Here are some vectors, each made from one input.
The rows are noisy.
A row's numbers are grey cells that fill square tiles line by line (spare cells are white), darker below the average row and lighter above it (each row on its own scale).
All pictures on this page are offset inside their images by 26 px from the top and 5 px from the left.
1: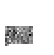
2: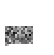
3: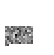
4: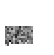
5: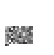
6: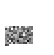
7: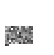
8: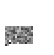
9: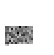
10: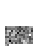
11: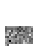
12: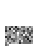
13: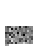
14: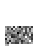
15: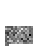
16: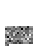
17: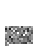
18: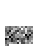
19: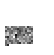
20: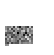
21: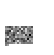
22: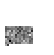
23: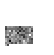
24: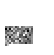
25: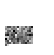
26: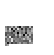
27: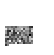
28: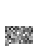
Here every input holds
three true/false values.
